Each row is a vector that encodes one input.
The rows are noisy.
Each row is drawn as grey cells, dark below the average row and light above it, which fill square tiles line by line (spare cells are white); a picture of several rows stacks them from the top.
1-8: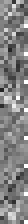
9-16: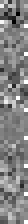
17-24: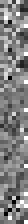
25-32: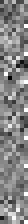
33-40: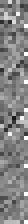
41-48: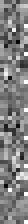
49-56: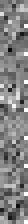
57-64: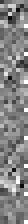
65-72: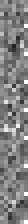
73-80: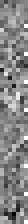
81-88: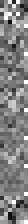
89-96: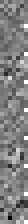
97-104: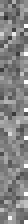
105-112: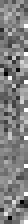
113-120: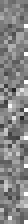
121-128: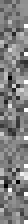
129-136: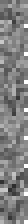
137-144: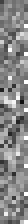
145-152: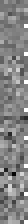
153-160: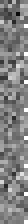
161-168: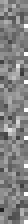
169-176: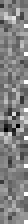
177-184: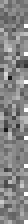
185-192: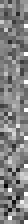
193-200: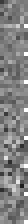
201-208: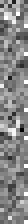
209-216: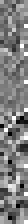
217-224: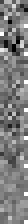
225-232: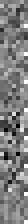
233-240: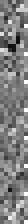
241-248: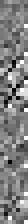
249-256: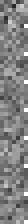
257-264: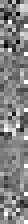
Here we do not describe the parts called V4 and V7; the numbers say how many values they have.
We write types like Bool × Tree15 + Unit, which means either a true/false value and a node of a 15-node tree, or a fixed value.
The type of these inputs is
Label5 × Label8 × V4 × V7.
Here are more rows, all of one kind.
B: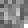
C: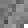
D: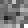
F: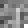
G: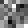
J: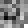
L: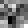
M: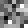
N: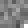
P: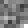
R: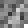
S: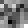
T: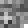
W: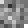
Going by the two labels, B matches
F, L, N and R.
